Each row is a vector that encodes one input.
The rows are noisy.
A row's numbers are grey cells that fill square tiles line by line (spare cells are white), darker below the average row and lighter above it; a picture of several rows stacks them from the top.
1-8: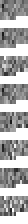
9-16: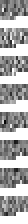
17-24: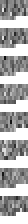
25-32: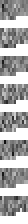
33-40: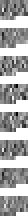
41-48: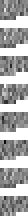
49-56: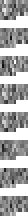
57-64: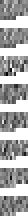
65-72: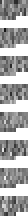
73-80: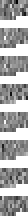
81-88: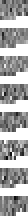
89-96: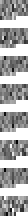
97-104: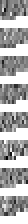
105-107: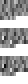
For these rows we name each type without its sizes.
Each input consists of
a node of a tree, together with either a point on a line, or four true/false values.
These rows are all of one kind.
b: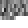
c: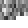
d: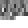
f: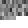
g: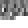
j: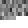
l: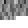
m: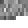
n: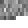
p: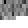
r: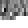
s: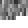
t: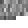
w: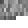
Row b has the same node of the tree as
d, g and r.
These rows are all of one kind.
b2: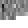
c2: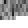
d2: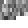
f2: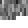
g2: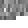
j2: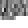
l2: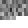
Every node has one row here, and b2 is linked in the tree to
c2, f2 and g2.
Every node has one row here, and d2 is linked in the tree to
g2.
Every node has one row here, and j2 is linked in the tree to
f2.
